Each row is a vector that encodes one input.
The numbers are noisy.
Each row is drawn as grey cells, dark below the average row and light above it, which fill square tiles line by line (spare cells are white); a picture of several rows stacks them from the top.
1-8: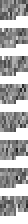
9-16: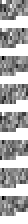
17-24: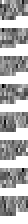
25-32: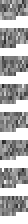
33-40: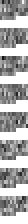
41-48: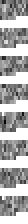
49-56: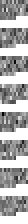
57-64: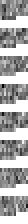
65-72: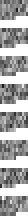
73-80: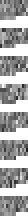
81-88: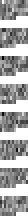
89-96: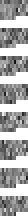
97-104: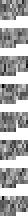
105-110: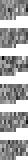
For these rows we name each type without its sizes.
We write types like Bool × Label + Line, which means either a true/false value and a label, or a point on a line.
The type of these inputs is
Bool × Line × (Tree + Unit).
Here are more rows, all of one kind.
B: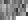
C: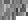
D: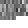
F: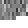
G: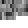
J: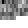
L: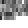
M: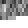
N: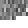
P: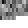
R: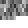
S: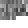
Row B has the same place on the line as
C, F and P.
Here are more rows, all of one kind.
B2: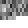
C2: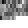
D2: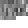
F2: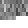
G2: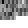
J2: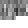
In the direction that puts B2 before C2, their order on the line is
F2, B2, C2, G2, D2, J2.
